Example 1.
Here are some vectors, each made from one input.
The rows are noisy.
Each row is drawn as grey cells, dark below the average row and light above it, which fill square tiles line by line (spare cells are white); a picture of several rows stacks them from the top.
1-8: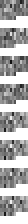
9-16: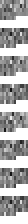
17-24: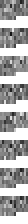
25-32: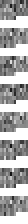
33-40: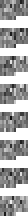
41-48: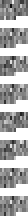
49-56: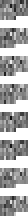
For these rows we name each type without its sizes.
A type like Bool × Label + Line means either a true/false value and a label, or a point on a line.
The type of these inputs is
Bool × Line.
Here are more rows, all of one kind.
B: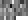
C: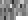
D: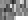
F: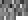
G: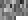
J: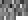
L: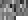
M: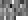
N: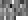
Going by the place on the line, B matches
M and N.
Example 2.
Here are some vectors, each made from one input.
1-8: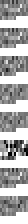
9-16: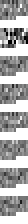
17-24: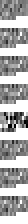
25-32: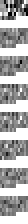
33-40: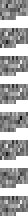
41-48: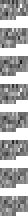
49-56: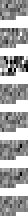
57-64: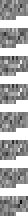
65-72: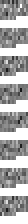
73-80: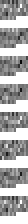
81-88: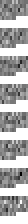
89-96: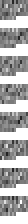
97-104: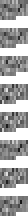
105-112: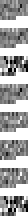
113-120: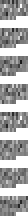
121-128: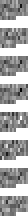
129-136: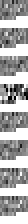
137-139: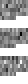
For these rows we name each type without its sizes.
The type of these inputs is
List(Line).
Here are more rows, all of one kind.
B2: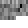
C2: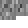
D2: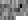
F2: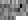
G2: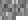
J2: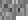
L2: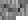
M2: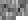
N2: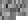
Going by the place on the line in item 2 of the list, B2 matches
C2 and F2.
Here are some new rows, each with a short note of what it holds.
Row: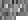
a list of one item
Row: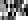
the empty list
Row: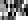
the empty list
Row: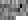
a list of two items
